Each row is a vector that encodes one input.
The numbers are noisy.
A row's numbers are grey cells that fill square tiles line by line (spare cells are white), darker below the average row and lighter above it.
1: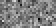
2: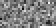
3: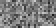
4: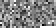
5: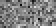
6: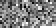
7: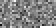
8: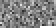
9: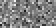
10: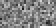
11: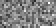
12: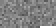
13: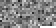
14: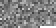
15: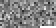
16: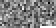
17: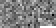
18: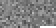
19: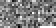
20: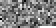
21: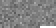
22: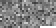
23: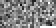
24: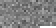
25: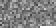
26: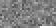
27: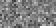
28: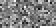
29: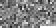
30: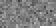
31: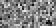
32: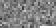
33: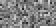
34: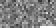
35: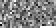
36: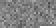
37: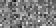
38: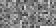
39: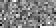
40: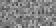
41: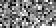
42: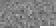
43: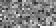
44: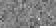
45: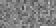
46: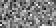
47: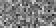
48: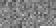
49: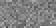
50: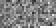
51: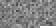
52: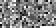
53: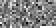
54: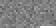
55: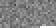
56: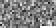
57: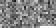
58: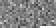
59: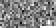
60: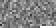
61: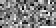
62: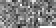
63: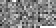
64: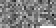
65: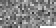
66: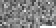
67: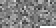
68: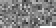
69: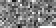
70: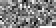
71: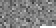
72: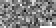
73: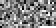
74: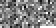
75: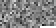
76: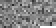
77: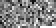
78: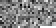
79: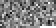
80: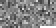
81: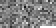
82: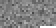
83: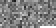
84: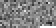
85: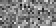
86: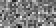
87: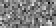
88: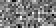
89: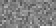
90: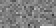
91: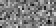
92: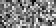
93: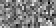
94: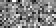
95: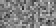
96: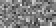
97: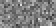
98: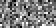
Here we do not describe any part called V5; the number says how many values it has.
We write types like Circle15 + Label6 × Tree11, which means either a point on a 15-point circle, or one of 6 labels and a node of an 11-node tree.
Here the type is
Bool × Bool × Bool × (Line7 + V5).
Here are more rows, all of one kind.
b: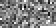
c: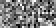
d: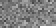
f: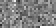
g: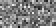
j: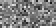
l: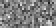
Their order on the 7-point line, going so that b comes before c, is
l, d, g, b, c, f, j.
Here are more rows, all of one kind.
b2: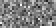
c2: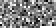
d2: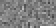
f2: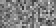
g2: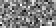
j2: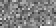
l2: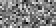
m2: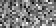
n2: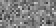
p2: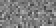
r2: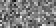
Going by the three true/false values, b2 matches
c2, g2, j2 and r2.
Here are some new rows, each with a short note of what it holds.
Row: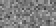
a point on a 7-point line and three true/false values
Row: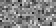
three true/false values and a value of V5
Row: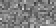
a point on a 7-point line and three true/false values
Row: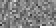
a point on a 7-point line and three true/false values
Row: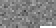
a point on a 7-point line and three true/false values
